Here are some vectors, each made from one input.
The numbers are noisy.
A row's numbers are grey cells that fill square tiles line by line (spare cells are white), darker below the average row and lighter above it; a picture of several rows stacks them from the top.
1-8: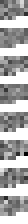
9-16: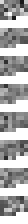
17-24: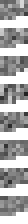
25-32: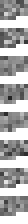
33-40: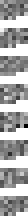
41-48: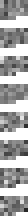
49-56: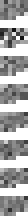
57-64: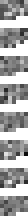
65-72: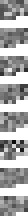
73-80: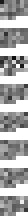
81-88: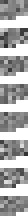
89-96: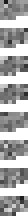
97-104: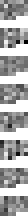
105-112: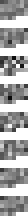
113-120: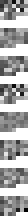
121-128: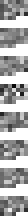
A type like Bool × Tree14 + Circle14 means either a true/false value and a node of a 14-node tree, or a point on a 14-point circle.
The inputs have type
List3(Line6).
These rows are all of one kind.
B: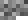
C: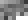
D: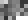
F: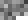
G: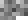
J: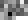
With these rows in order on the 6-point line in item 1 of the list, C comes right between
D and F.
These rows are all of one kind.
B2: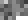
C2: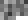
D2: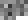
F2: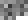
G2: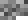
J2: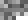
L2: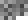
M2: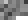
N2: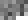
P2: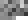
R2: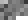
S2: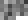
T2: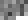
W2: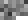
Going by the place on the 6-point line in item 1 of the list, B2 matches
M2, R2 and W2.
